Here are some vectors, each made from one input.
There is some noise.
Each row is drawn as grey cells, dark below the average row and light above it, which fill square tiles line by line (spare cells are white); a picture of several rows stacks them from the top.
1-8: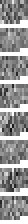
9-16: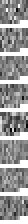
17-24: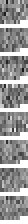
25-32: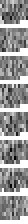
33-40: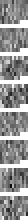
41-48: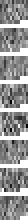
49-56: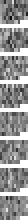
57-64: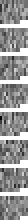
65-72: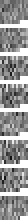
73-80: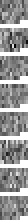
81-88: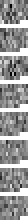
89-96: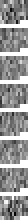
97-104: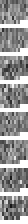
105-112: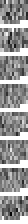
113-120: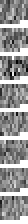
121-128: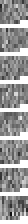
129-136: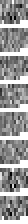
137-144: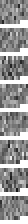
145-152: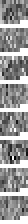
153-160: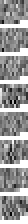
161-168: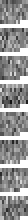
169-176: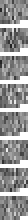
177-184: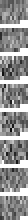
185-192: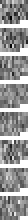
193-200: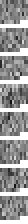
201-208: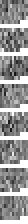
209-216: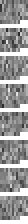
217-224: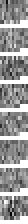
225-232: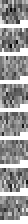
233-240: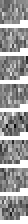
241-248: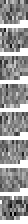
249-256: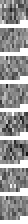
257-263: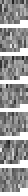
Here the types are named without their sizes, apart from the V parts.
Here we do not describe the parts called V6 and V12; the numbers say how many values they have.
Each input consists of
a label, together with either a true/false value and a value of V12, or a value of V6.
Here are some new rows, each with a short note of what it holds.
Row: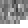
a label, a true/false value and a value of V12
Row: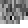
a label and a value of V6
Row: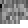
a label, a true/false value and a value of V12
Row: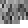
a label and a value of V6
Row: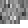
a label, a true/false value and a value of V12
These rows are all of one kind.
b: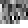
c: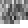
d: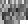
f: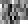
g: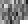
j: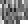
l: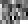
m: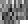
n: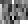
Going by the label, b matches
f, l and n.
